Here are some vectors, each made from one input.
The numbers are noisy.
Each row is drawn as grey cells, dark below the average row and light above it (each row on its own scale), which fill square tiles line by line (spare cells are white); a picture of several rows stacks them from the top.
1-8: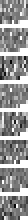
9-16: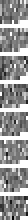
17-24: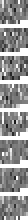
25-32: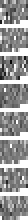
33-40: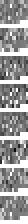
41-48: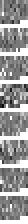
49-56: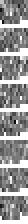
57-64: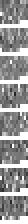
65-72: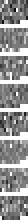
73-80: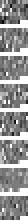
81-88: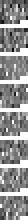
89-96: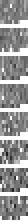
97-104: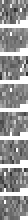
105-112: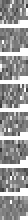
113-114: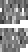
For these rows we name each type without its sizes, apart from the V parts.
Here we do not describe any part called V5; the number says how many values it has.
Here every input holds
a label, together with either three true/false values, or a value of V5.
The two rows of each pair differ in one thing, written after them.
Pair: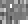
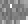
the label
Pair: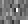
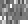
one of the three true/false values
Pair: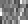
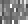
one of the three true/false values
